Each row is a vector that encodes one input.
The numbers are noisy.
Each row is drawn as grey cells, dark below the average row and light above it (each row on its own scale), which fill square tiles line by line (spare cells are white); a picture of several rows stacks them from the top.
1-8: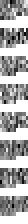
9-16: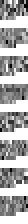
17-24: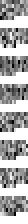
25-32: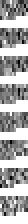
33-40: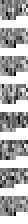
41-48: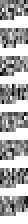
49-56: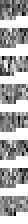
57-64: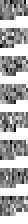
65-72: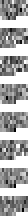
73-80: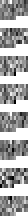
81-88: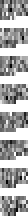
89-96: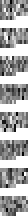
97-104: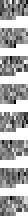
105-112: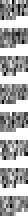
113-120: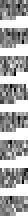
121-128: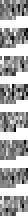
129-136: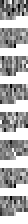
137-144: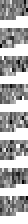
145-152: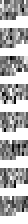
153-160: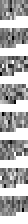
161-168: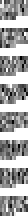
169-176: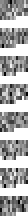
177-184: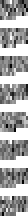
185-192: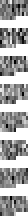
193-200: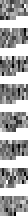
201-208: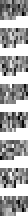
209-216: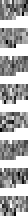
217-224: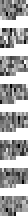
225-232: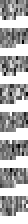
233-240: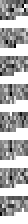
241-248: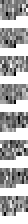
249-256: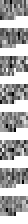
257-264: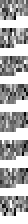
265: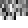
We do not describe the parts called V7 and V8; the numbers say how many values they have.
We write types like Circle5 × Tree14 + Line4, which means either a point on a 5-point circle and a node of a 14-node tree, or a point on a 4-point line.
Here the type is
(Line5 + V7) × V8 + List2(Line6).
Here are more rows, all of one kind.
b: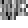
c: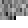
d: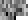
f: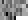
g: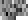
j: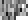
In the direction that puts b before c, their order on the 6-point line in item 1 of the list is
b, j, g, d, f, c.
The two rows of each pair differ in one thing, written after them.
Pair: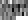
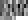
the value of V8
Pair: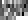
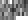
the value of V8
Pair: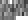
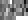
the value of V8
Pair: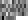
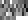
the value of V8
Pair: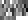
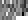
the value of V8
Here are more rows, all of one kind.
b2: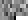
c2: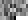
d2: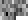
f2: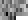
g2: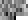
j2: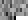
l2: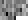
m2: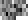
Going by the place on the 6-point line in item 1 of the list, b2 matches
c2 and j2.
